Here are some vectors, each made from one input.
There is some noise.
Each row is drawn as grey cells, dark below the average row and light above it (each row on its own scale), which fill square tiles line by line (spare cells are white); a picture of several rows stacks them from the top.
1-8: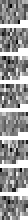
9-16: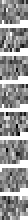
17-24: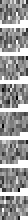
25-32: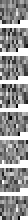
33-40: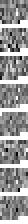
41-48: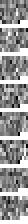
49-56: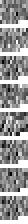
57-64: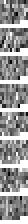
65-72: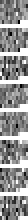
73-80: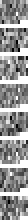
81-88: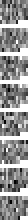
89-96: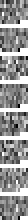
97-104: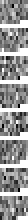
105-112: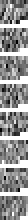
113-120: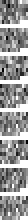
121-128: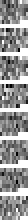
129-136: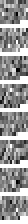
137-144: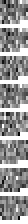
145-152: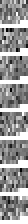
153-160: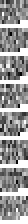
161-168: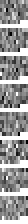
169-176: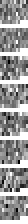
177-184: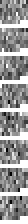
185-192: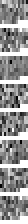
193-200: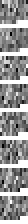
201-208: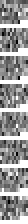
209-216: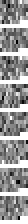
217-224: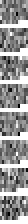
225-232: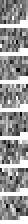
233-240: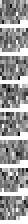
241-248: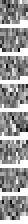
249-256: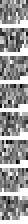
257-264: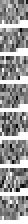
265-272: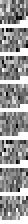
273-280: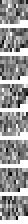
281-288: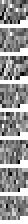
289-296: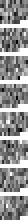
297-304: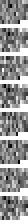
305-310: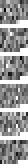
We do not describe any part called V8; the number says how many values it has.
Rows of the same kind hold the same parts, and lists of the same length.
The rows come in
2 kinds.
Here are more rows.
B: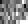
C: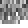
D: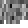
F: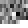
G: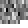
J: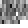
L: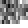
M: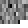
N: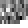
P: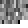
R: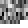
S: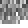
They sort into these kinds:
B, C, G, J, L, M, P, S
D, F, N, R

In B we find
one of 12 labels.
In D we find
one of 12 labels, a true/false value and a value of V8.
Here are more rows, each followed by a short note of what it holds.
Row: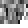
one of 12 labels, a true/false value and a value of V8
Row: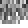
one of 12 labels
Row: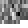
one of 12 labels, a true/false value and a value of V8
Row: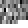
one of 12 labels, a true/false value and a value of V8
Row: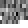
one of 12 labels, a true/false value and a value of V8
